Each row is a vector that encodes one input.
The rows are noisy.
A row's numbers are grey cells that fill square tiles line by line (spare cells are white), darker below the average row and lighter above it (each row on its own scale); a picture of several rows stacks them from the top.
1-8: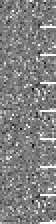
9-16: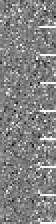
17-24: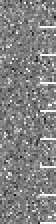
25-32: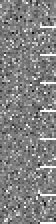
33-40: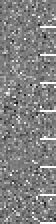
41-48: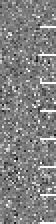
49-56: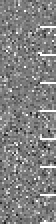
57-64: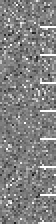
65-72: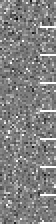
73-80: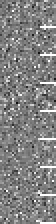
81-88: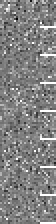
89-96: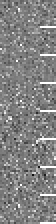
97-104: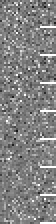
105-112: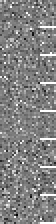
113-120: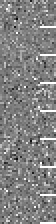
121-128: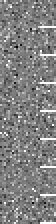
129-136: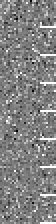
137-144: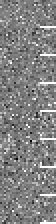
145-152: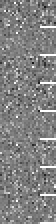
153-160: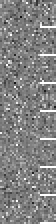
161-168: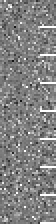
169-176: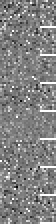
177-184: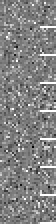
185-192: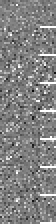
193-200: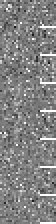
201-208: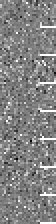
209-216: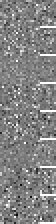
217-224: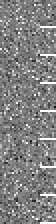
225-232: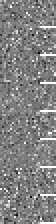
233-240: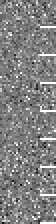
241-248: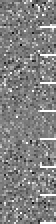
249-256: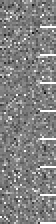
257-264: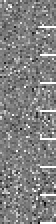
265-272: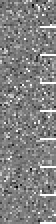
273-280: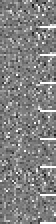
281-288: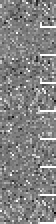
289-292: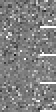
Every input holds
either a point on an 11-point circle, or a point on a 13-point circle and four true/false values.
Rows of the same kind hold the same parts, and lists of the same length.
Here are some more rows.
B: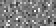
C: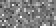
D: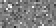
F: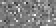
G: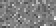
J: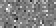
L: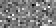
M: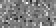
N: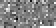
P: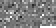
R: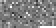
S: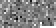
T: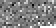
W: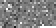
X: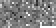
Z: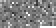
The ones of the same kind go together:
B, C, F, G, L, P, T
D, J, M, N, R, S, W, X, Z

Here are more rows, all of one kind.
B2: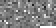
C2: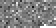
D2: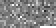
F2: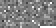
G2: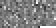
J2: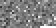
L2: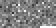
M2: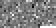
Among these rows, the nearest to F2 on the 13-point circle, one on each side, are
B2 and D2.
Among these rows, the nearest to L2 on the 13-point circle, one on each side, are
B2 and J2.
